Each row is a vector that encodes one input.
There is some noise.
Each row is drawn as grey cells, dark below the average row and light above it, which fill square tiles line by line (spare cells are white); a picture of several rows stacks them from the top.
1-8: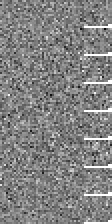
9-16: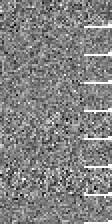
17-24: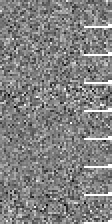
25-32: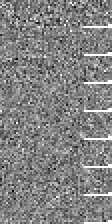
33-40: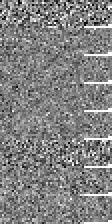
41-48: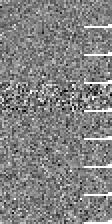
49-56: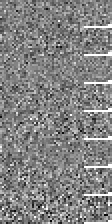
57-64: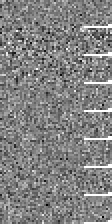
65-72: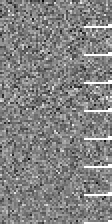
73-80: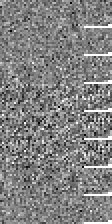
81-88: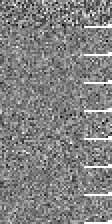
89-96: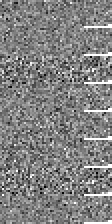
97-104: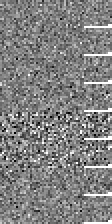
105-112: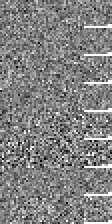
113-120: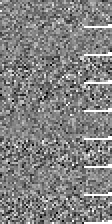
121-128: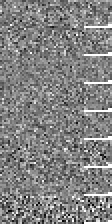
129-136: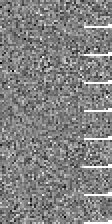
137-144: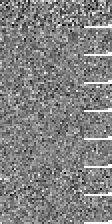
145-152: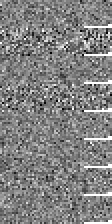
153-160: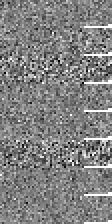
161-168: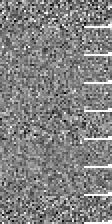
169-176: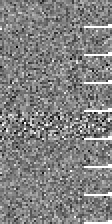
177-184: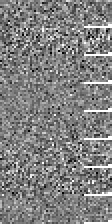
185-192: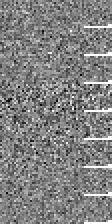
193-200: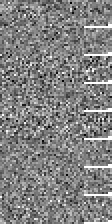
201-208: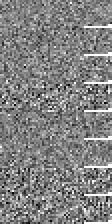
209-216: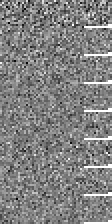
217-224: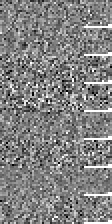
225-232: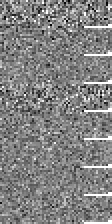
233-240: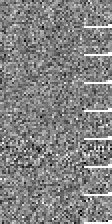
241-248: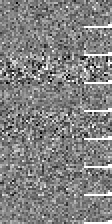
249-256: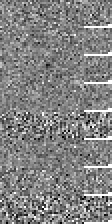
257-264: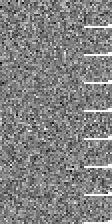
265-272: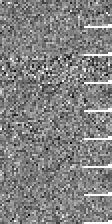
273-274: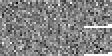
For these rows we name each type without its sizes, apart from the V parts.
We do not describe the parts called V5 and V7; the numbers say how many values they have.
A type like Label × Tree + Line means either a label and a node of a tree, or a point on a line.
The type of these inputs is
Line × (Line + V5) + V7.
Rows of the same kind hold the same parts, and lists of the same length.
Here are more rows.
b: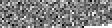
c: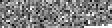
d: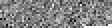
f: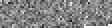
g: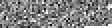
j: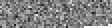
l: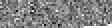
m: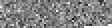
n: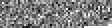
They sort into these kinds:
b, c, g, n
d, j, l, m
f

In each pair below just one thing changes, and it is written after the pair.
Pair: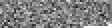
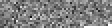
the place on the line
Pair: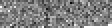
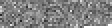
the place on the line
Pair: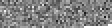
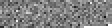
the value of V5
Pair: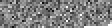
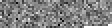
the value of V5
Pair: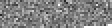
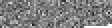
the value of V5
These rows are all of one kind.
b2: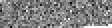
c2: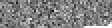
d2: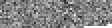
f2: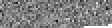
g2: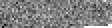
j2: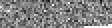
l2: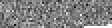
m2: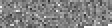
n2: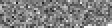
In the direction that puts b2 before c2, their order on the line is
d2, l2, b2, g2, f2, j2, m2, n2, c2.
